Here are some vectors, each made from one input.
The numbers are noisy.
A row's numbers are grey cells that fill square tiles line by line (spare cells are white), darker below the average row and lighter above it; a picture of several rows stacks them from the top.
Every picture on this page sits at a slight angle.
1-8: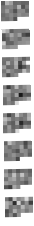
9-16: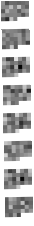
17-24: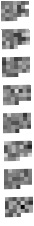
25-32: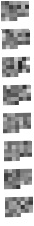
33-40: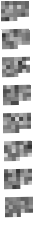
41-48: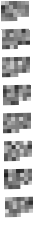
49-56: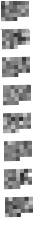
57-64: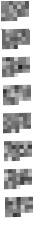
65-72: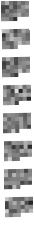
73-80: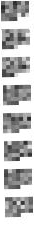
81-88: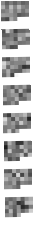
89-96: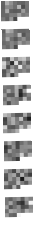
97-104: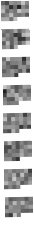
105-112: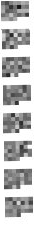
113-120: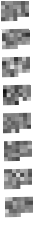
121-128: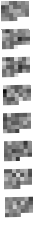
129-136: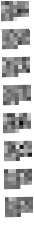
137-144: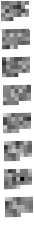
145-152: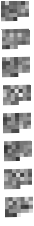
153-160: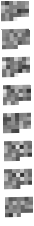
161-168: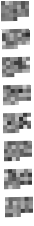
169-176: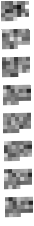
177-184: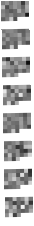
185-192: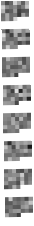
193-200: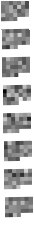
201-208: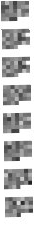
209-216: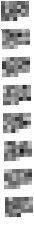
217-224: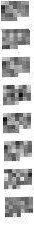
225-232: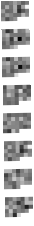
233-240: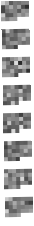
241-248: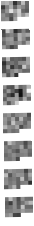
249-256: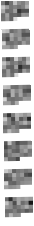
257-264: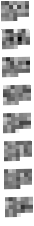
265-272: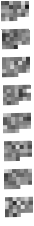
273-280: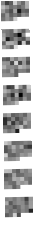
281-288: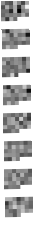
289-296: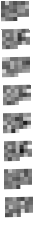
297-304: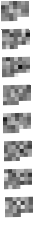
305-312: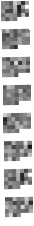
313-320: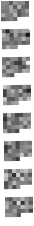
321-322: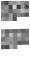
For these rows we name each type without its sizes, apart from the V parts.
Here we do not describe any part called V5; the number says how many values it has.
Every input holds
either a point on a circle, or a true/false value and a value of V5.
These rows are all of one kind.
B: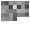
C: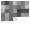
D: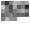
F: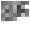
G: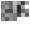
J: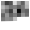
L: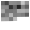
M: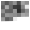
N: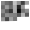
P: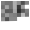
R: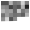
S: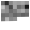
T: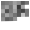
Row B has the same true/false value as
D, L, R and S.
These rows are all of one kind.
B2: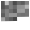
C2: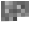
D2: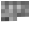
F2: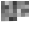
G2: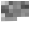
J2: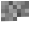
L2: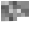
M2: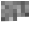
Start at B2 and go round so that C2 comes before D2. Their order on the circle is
B2, C2, M2, D2, J2, G2, L2, F2.
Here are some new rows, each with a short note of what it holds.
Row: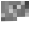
a point on a circle
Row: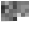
a point on a circle
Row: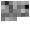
a true/false value and a value of V5
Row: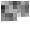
a point on a circle
